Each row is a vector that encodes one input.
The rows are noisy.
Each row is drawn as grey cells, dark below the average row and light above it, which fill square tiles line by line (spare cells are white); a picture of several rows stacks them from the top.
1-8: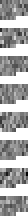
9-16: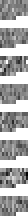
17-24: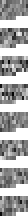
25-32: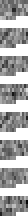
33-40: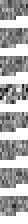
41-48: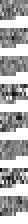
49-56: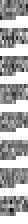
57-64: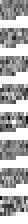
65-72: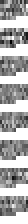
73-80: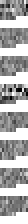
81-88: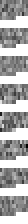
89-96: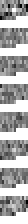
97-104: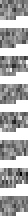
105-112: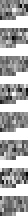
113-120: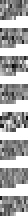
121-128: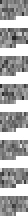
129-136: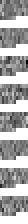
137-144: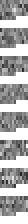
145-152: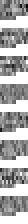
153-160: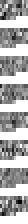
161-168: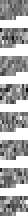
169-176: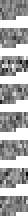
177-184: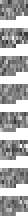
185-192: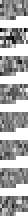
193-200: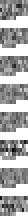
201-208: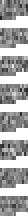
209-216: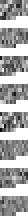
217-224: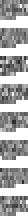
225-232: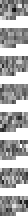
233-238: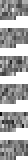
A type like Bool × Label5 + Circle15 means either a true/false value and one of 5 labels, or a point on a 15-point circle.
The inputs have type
List2(Line15).
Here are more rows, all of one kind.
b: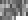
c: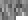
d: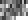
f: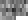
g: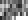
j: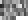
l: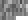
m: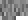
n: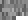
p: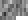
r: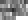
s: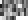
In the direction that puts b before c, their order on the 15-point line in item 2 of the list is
f, b, g, p, s, c, r, n, m, l, d, j.
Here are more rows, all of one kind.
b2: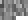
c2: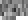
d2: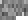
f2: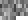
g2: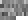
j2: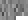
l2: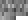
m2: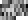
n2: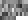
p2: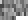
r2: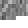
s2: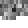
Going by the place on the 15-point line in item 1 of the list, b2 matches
d2, n2 and p2.
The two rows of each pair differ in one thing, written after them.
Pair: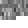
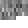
the place on the 15-point line in item 2 of the list
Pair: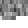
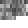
the place on the 15-point line in item 1 of the list
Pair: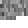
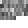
the place on the 15-point line in item 2 of the list
